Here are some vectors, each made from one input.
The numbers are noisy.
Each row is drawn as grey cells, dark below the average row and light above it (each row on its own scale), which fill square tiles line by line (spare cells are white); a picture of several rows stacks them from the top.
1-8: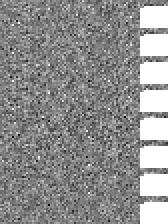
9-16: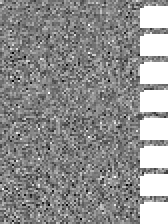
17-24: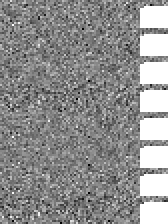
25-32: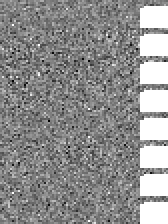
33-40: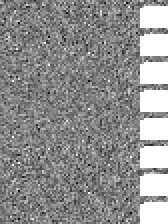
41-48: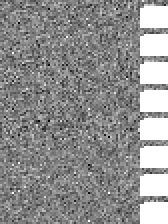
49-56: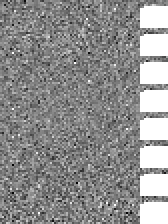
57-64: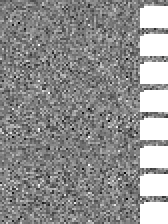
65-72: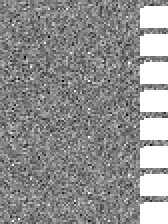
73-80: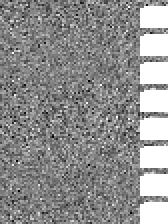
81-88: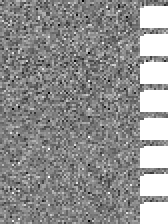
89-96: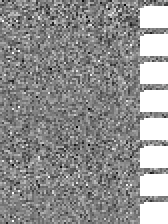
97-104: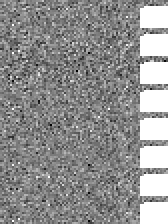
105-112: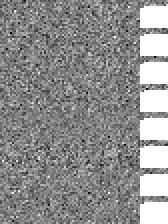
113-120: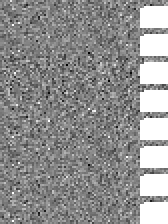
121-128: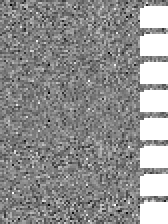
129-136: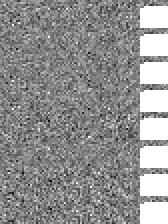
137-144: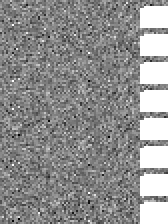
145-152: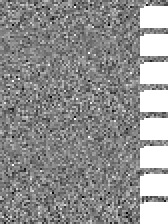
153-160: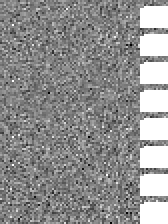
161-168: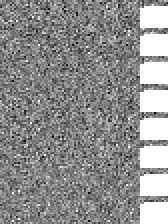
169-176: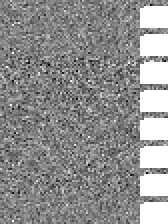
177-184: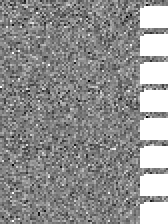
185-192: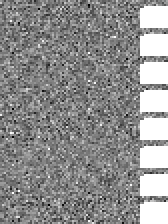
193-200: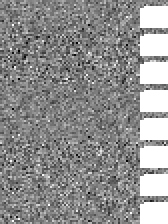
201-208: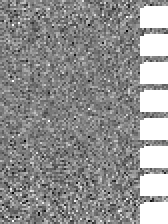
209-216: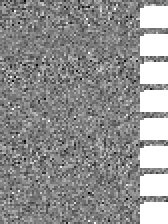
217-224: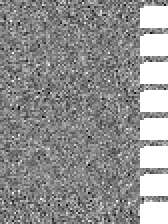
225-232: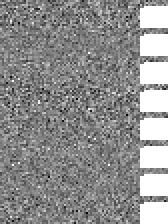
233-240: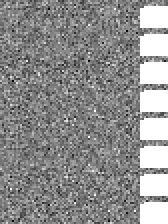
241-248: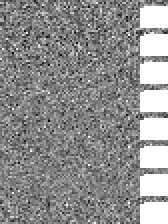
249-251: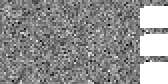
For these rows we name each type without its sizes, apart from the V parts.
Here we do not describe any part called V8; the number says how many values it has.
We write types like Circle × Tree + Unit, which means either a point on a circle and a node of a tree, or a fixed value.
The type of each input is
List(Bool × V8).
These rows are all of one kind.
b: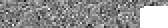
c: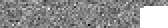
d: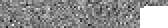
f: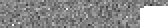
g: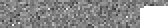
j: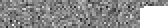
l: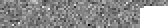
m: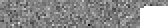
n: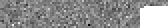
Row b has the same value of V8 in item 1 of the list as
f and g.
